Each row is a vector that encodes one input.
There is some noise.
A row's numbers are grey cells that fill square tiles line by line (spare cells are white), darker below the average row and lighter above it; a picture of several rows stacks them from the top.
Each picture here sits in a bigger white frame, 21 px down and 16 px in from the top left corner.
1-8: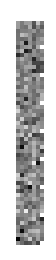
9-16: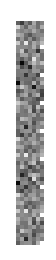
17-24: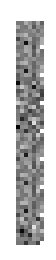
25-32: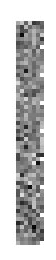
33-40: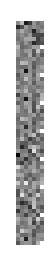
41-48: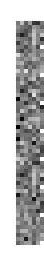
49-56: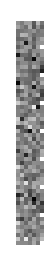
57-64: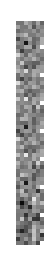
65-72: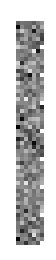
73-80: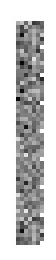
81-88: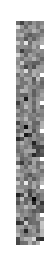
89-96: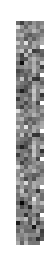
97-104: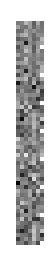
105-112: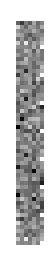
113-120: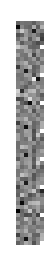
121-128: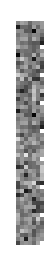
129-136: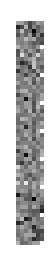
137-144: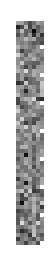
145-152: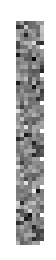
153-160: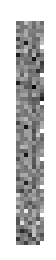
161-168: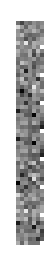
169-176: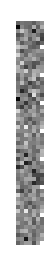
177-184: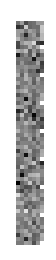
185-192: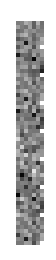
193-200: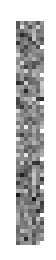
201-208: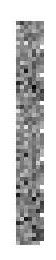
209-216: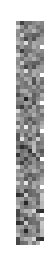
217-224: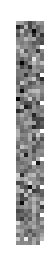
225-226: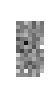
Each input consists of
either a point on a 5-point line, or a point on a 7-point line, or a list of up to two points on an 8-point line.
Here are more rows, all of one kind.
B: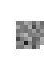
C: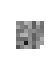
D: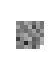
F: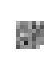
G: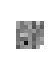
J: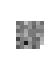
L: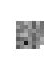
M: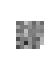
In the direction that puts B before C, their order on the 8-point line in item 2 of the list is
D, B, F, G, L, C, J, M.
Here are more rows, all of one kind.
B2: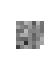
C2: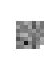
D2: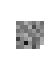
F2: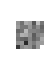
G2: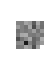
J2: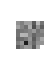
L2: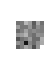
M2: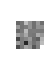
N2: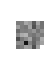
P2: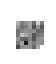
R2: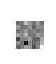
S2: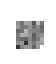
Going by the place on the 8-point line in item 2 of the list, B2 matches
F2, M2 and S2.
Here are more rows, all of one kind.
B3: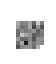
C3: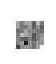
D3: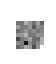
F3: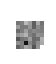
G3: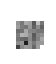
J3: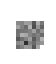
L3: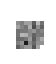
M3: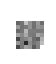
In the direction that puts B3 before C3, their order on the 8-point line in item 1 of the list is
B3, C3, G3, L3, J3, F3, D3, M3.
